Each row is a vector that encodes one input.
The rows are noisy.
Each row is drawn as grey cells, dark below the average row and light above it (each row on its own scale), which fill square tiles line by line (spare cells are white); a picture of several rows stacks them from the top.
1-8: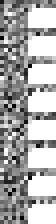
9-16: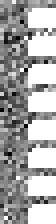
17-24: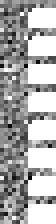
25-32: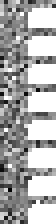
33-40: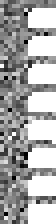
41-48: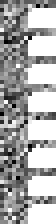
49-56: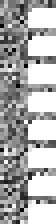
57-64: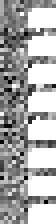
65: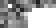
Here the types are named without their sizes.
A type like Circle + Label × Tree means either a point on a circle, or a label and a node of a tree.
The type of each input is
Label × Label.
